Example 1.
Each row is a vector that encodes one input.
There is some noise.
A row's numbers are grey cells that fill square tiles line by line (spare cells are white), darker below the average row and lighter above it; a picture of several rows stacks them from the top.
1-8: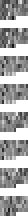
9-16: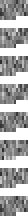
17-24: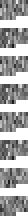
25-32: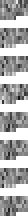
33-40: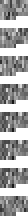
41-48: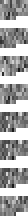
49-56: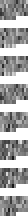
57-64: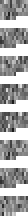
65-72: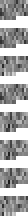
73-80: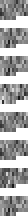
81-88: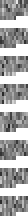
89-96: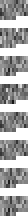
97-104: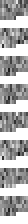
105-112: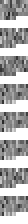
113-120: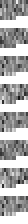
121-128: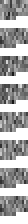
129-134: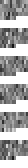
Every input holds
a point on a 7-point line.
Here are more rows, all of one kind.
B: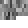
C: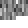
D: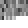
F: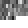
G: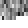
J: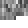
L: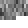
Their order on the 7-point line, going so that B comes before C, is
F, L, B, J, C, D, G.
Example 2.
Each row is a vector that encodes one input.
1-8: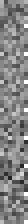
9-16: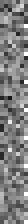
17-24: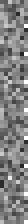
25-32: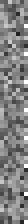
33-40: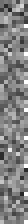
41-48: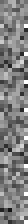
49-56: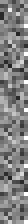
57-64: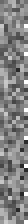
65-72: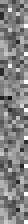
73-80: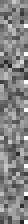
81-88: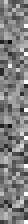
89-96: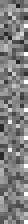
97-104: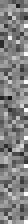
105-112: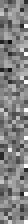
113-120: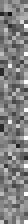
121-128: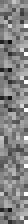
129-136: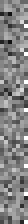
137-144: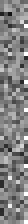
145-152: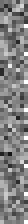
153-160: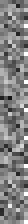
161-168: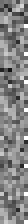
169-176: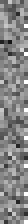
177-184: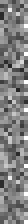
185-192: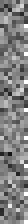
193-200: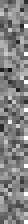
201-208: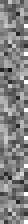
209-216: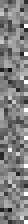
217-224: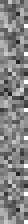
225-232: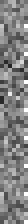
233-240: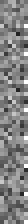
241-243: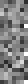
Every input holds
one of 10 labels.
